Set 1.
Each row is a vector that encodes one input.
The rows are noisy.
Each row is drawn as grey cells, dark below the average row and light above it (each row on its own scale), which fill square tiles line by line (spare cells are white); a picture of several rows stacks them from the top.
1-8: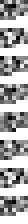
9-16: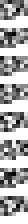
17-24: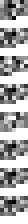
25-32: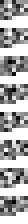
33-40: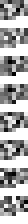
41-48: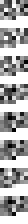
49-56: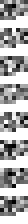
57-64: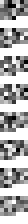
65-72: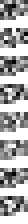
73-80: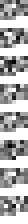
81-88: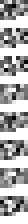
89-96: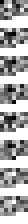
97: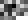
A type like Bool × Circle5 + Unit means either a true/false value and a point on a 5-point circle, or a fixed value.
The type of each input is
Bool × Bool × Bool.
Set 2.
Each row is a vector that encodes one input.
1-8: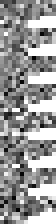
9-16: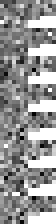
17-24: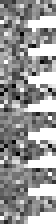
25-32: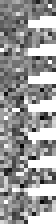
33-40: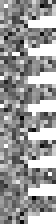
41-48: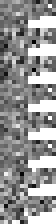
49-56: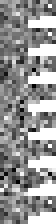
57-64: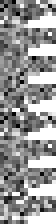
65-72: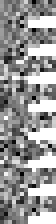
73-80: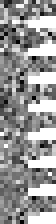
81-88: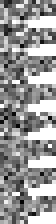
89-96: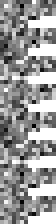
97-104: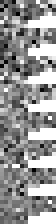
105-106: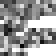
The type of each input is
Tree10.
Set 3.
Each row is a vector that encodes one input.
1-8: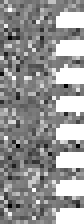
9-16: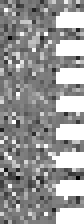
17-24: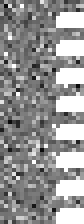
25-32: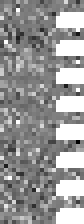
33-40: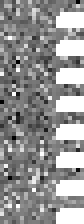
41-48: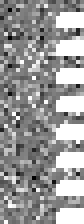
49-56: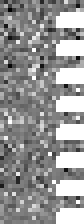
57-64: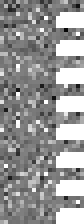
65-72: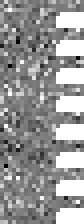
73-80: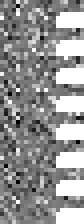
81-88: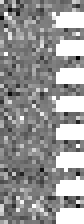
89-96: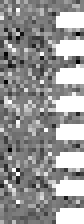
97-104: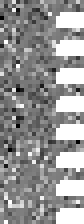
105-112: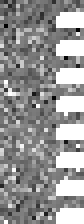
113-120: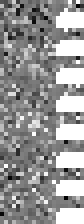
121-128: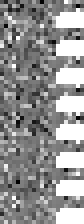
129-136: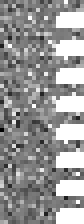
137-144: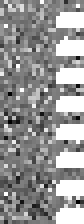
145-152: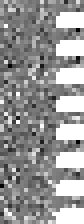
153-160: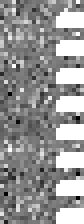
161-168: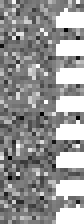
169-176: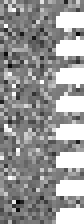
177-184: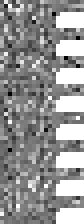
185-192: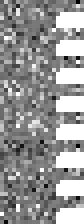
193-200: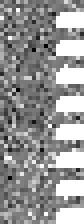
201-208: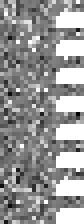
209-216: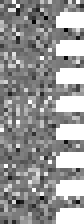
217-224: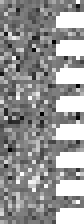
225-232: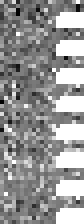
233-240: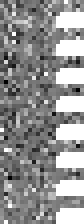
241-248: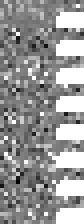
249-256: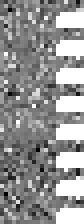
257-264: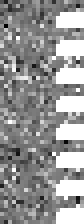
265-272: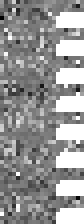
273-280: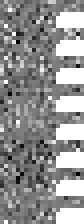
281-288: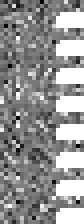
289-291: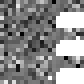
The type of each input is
Label7.
